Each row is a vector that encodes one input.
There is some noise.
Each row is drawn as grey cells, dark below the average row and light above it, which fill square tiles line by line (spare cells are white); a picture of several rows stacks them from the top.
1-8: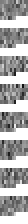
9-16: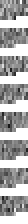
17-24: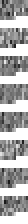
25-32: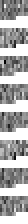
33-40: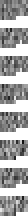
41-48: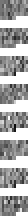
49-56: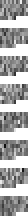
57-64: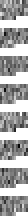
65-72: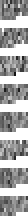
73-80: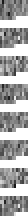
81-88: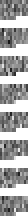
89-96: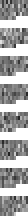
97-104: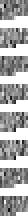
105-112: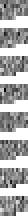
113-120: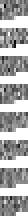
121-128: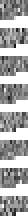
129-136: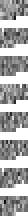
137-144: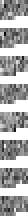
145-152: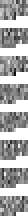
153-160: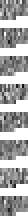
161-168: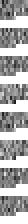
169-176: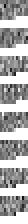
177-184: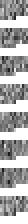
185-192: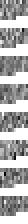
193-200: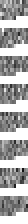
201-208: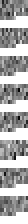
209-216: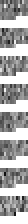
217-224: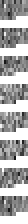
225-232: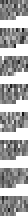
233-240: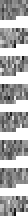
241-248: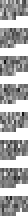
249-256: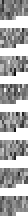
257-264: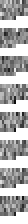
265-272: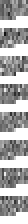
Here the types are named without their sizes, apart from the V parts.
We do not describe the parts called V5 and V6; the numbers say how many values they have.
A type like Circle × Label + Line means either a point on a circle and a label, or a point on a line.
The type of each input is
(Bool × Bool × Bool + Unit) × Line + V5 × V6.
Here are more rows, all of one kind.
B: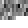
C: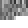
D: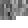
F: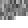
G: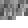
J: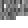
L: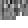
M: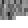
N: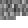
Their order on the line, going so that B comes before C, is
L, N, J, D, M, G, B, F, C.
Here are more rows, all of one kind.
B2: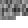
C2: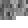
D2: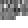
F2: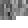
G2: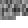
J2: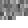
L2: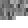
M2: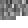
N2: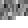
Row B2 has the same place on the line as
D2, G2 and M2.
